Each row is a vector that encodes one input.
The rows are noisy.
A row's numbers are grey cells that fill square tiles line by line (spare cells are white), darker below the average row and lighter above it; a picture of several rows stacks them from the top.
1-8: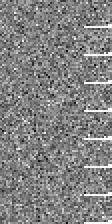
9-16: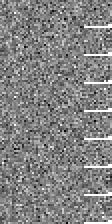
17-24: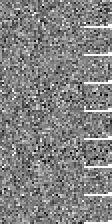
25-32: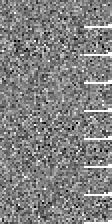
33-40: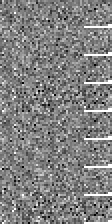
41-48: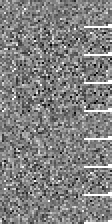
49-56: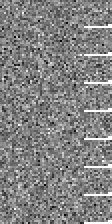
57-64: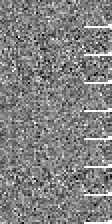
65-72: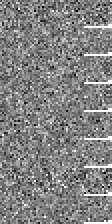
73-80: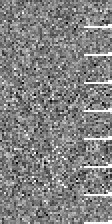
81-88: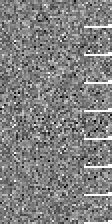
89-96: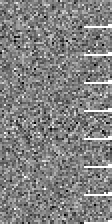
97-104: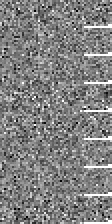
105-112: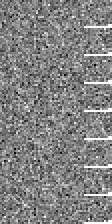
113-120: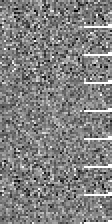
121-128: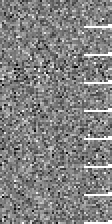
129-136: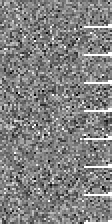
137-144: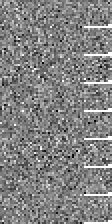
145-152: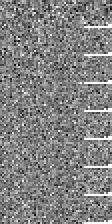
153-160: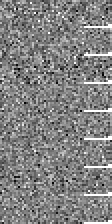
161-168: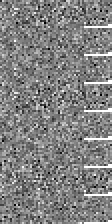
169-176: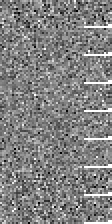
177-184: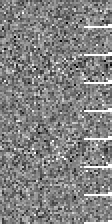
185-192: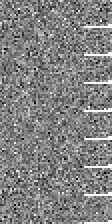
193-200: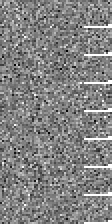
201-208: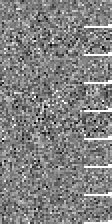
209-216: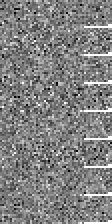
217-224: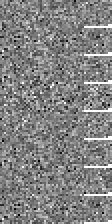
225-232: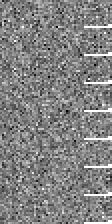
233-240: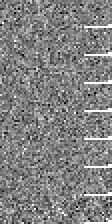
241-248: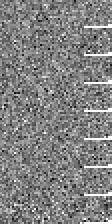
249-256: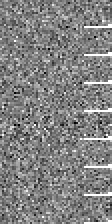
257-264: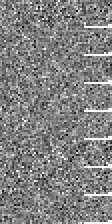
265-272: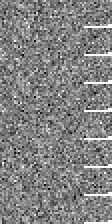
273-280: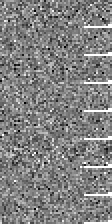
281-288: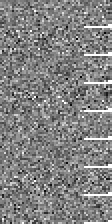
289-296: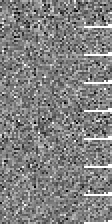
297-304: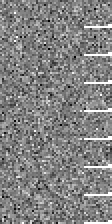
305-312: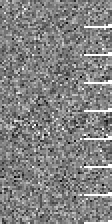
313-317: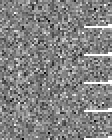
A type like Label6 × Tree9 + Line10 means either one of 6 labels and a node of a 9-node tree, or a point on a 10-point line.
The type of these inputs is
Label5 × (Line11 + Tree19).
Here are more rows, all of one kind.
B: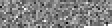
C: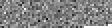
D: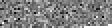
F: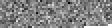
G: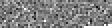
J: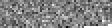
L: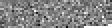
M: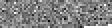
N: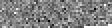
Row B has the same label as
C and G.
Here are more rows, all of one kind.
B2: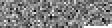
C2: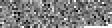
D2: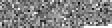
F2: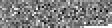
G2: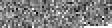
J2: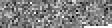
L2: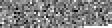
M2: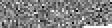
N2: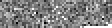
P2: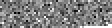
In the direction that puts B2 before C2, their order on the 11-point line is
J2, L2, M2, G2, B2, C2, P2, F2, N2, D2.
